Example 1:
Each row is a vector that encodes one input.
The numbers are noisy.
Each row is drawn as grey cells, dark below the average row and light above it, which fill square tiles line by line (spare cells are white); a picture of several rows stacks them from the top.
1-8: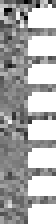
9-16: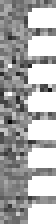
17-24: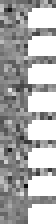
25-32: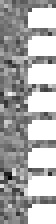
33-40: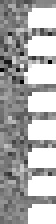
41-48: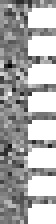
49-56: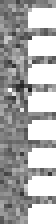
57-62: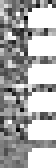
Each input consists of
a point on each of two 4-point lines and a true/false value.
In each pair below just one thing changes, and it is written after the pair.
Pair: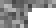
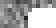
the true/false value
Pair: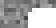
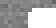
the place on one of the two 4-point lines
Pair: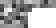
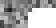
the true/false value
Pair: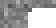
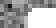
the place on one of the two 4-point lines
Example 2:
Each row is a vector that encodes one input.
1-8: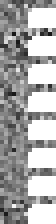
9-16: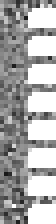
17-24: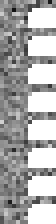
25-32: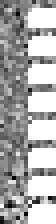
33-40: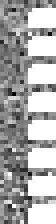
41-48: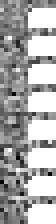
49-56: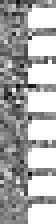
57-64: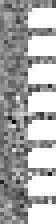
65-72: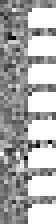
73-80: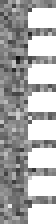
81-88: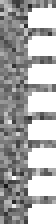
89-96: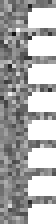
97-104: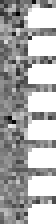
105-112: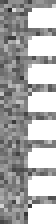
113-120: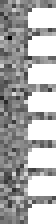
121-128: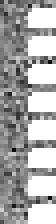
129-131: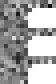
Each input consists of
either a point on a 10-point circle, or four true/false values.
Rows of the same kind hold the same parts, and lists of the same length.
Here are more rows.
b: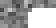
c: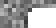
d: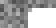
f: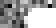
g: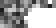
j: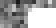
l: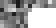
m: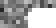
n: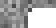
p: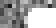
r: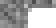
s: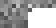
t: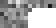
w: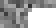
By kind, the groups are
b, d, f, g, j, l, m, p, r, w
c, n, s, t

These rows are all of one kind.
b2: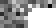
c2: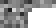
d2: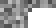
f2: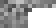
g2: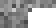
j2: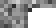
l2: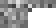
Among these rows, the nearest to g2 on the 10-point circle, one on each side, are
b2 and l2.
